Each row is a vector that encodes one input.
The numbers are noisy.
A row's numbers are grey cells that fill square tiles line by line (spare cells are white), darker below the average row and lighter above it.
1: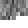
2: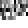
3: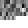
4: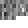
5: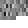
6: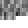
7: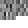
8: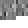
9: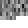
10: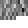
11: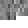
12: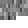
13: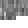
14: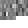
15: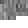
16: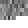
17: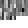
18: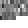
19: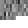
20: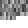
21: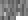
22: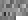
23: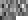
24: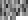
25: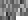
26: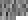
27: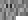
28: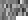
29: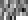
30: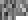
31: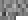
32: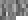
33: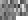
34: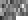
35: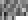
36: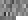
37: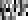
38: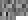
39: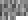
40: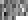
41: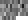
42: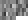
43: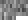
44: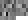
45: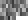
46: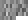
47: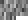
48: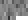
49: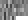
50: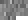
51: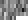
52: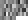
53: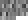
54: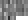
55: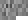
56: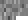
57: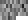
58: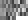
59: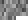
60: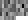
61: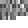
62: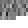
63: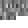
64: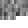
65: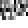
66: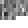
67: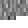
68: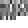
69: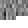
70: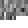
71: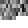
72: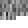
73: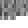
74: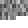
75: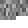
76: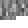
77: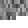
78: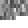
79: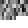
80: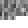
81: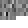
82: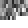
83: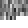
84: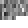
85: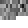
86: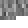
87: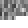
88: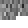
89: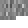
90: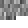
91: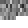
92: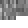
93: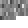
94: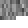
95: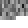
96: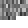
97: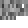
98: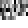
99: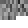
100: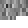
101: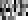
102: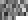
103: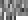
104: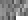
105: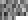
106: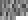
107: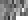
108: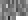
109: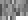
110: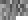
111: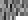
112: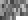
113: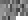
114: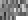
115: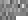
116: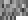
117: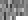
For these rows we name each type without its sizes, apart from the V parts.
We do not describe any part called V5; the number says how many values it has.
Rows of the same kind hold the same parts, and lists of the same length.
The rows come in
3 kinds.
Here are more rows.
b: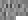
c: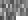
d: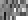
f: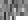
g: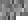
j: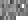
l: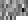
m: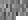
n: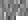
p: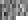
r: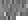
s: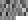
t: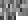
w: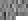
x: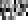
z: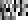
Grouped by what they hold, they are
b, c, d, f, g, j, l, m, n, r, t, w
p, s
x, z

